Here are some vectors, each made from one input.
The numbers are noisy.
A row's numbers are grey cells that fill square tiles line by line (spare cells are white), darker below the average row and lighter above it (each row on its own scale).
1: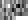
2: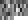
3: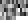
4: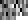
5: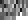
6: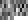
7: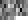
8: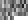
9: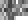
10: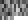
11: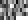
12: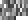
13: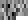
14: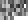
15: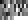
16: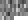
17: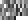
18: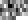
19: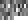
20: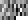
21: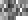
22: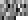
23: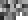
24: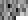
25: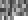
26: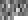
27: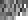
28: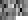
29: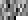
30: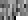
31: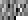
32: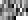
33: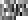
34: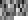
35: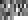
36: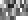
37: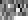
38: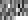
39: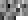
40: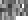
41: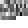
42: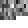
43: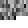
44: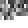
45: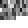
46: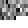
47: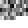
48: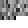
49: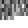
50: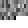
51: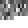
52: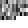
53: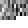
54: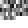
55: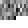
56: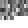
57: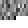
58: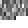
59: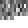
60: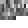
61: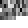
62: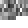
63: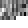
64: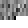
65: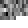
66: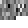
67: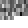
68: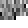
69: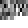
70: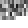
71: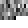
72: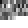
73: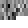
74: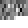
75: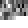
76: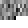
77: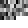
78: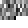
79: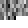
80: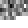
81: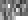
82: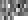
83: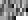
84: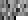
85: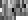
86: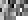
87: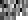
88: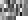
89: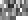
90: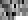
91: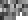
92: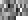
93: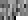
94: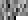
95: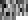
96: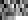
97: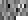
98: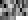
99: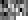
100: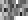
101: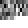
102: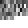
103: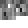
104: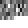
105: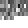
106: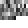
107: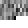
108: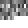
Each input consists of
one of 11 labels and a true/false value.
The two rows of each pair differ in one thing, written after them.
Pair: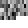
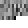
the label
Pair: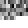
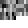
the true/false value
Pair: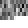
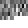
the true/false value
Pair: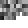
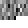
the label
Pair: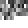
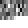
the label
